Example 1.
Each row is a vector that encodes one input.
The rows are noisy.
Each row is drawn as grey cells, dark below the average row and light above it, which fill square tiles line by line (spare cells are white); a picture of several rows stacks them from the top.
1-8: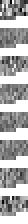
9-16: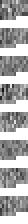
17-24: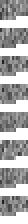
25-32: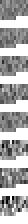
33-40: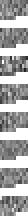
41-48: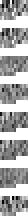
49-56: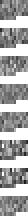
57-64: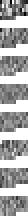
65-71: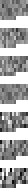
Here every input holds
a point on a 9-point circle.
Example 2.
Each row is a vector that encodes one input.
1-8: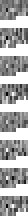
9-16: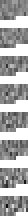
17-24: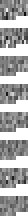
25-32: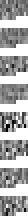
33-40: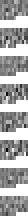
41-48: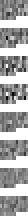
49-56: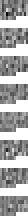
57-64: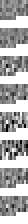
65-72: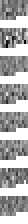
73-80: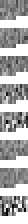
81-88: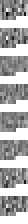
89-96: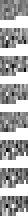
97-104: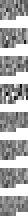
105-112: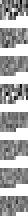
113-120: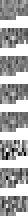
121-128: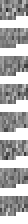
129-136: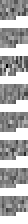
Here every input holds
a point on a 17-point circle.
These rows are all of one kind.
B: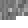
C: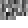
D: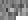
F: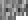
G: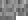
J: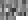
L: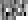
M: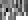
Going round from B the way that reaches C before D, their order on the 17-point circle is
B, G, F, M, J, C, L, D.
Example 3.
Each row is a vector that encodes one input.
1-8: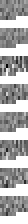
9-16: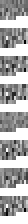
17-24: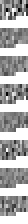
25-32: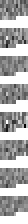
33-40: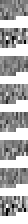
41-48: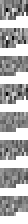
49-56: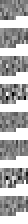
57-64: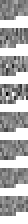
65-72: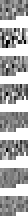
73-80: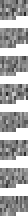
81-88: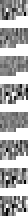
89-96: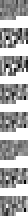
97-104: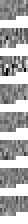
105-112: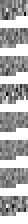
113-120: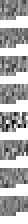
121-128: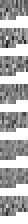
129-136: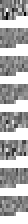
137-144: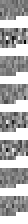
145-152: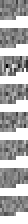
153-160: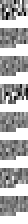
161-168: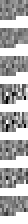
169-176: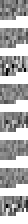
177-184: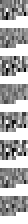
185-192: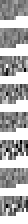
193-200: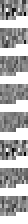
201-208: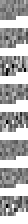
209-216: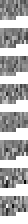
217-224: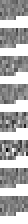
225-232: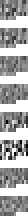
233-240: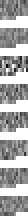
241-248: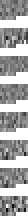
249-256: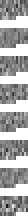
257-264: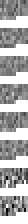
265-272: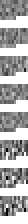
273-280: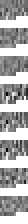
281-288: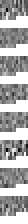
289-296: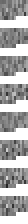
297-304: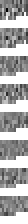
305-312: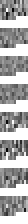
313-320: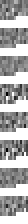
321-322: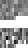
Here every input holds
a point on an 8-point line.
